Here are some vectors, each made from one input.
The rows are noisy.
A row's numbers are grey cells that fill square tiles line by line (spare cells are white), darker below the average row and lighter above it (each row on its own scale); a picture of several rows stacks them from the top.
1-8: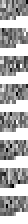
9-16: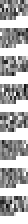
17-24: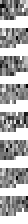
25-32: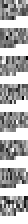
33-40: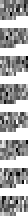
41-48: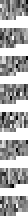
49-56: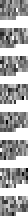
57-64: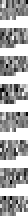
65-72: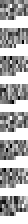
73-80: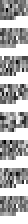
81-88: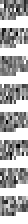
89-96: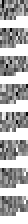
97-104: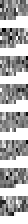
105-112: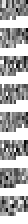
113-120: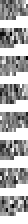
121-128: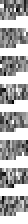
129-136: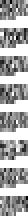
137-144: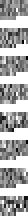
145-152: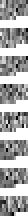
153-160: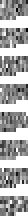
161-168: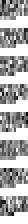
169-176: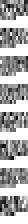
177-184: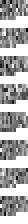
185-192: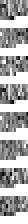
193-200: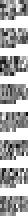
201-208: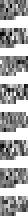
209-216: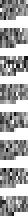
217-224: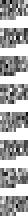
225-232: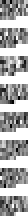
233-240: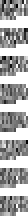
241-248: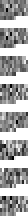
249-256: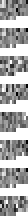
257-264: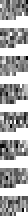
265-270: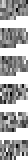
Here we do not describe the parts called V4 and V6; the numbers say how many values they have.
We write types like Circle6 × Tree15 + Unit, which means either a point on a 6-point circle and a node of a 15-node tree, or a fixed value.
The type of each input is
Line10 × V4 + List2(Line5) × V6.
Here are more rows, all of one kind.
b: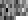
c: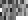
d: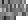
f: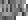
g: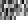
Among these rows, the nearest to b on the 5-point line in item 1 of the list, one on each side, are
c and d.
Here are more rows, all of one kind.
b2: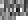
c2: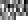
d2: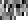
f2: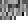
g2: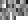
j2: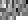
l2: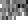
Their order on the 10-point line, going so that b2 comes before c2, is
d2, b2, l2, j2, c2, g2, f2.
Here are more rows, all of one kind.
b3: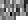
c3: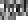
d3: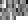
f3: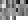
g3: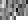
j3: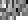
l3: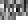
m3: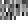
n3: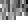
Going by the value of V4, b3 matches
c3 and l3.
